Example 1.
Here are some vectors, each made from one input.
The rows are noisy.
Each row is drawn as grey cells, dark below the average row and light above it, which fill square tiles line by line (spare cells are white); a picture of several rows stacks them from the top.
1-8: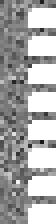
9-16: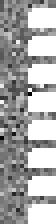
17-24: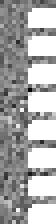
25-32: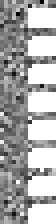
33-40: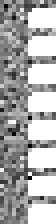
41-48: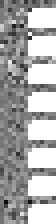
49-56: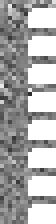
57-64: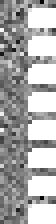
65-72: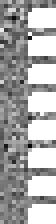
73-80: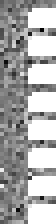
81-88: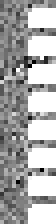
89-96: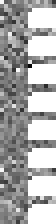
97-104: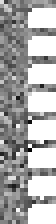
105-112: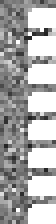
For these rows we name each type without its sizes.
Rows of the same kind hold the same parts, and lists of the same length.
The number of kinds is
2.
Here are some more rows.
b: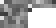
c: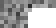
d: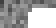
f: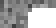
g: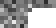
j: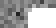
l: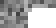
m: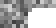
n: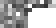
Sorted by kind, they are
b, m, n
c, d, f, g, j, l

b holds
a node of a tree.
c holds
three true/false values.
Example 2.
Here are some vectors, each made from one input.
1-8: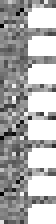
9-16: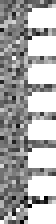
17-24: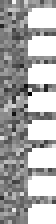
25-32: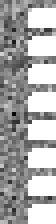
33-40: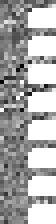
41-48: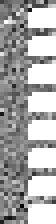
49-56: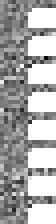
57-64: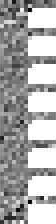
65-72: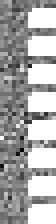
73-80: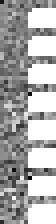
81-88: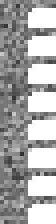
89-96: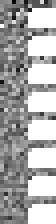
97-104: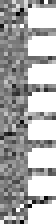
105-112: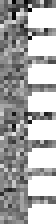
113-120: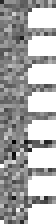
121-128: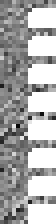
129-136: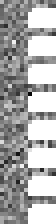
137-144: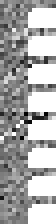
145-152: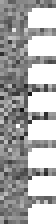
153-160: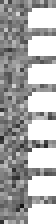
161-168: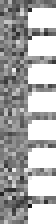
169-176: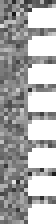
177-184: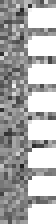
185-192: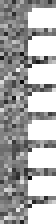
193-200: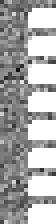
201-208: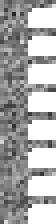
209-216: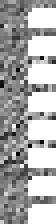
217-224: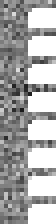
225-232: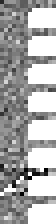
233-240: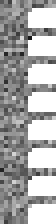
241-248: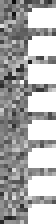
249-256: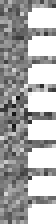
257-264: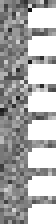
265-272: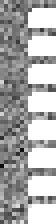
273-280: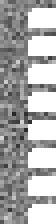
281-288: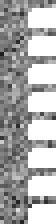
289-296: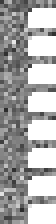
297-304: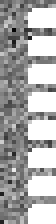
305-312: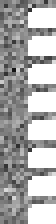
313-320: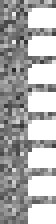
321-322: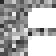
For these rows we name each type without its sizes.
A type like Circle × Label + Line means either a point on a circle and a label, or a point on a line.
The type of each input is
Bool × Bool × Bool × Circle.
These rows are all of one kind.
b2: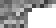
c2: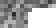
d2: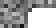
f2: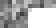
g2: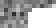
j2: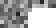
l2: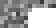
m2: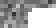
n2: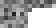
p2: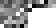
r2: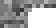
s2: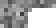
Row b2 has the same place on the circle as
c2, f2, g2 and m2.
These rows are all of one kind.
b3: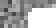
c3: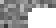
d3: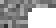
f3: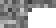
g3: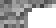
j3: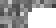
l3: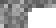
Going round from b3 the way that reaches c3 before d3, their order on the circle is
b3, g3, l3, f3, c3, d3, j3.
